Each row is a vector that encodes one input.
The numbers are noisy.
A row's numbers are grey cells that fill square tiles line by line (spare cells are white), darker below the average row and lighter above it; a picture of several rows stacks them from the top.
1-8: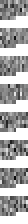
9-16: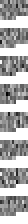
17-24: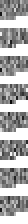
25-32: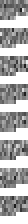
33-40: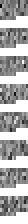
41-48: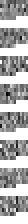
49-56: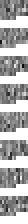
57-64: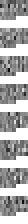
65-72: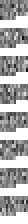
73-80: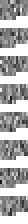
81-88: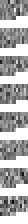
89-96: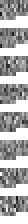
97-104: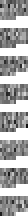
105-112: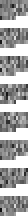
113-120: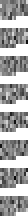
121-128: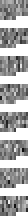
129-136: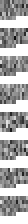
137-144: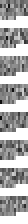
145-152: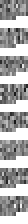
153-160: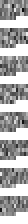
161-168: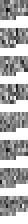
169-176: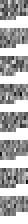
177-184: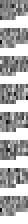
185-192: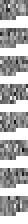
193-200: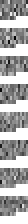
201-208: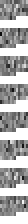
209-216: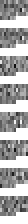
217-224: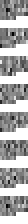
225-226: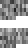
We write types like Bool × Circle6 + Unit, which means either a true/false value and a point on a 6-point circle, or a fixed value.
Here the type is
Label8 × (Line8 + Line11).
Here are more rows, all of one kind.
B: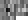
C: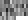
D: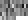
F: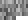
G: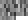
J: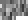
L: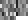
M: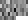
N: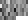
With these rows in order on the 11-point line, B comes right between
G and J.
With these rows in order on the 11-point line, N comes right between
J and M.
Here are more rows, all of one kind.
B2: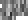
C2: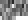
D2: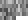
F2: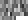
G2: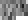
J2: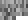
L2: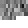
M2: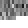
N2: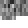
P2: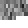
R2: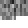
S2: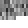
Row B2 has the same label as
F2, G2, L2 and P2.
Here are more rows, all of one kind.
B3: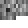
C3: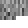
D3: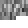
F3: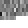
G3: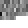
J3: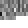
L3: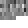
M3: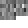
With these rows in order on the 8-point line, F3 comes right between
G3 and M3.
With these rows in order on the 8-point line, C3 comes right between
B3 and M3.
